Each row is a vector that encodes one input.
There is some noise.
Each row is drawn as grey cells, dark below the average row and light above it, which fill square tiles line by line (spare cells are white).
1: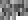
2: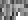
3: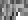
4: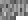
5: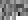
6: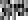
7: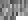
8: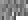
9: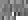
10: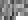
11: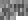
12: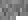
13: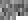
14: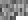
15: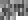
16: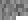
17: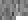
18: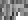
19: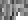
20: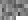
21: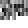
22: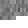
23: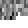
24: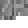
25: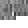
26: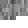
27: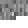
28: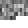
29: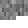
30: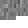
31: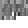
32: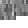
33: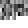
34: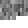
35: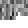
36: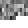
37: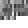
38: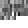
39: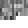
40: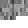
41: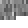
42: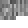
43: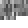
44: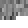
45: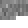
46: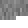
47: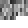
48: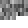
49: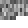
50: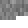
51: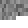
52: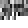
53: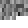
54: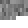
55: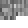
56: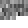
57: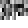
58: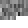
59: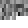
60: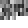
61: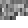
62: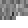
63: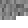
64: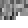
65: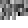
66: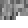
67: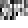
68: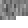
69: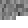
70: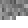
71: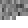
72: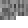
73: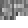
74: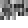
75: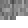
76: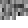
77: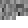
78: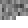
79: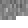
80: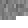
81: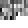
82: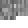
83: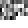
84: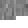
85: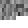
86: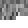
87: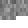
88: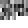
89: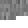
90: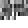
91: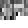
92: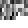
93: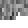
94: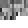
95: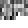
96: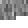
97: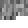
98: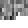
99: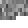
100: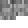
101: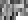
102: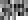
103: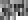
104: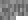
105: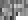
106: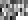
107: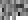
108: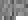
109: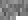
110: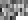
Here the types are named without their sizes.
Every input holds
a point on a line, together with either a point on a circle and three true/false values, or a fixed value.
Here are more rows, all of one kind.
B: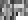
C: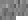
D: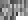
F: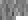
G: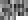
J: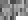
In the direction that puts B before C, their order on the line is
D, J, B, C, G, F.
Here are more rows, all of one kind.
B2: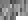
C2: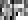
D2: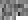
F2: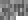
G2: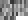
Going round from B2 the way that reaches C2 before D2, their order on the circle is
B2, C2, F2, G2, D2.
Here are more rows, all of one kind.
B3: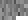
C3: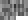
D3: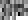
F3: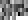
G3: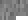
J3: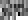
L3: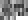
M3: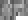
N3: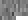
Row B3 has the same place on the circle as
C3, D3 and G3.
